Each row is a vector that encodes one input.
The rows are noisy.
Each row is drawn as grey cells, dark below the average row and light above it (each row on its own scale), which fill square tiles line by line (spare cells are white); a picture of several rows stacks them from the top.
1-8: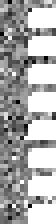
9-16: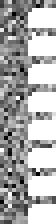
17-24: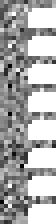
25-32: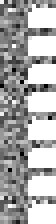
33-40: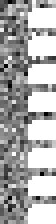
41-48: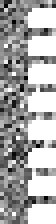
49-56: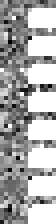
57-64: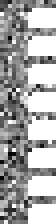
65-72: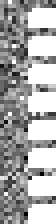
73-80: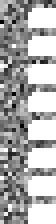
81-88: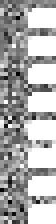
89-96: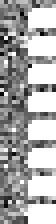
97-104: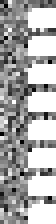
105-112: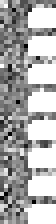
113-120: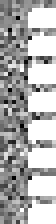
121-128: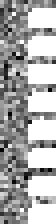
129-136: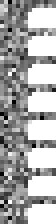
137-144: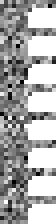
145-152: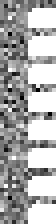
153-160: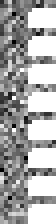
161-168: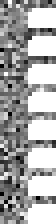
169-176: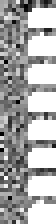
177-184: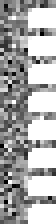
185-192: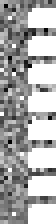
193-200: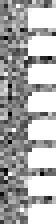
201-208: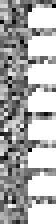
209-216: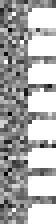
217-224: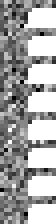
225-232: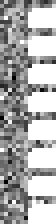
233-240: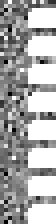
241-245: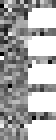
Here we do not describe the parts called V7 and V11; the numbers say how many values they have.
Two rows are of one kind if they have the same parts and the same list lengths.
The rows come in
3 kinds.
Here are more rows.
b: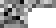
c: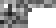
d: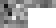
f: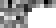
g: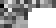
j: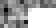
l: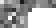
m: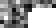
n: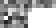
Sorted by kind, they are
b, d, j, l
c, f, m, n
g

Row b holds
a node of a 10-node tree, a value of V7 and a value of V11.
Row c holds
a value of V7 and a value of V11.
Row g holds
a node of a 9-node tree.
